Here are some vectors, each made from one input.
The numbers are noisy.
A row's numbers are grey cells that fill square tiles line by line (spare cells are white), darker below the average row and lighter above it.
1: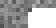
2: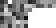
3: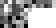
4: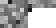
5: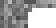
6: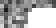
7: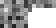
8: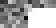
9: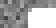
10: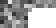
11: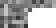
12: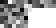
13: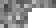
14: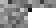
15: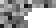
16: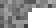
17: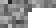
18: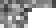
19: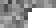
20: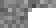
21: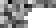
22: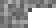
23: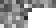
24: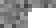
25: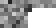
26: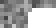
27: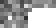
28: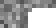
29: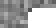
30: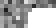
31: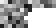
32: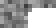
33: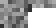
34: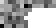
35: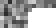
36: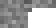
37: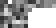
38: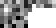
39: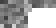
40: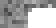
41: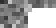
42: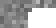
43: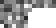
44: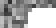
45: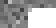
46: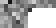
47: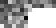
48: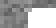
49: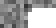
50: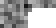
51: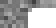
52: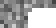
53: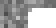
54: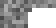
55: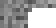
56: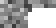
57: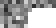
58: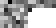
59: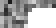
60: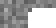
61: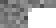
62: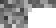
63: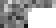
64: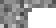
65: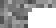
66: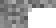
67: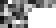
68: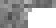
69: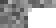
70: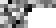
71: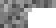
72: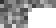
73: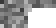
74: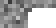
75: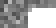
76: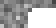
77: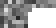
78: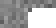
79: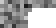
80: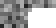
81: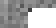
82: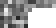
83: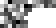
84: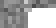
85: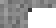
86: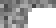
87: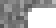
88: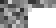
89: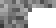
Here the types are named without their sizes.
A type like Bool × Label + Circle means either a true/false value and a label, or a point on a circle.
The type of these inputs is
(Line + Tree) × Tree.
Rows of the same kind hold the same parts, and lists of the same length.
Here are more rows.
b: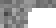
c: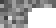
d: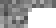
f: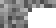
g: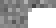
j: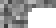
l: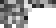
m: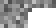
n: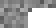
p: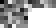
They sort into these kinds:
b, c, d, g, j, l, p
f, m, n

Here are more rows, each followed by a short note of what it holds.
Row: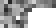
a point on a line and a node of a tree
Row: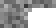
a node of each of two trees
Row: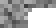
a node of each of two trees
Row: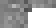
a point on a line and a node of a tree
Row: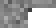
a point on a line and a node of a tree
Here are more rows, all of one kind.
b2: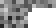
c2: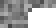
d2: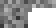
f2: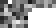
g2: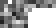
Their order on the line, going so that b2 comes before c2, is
d2, g2, b2, f2, c2.
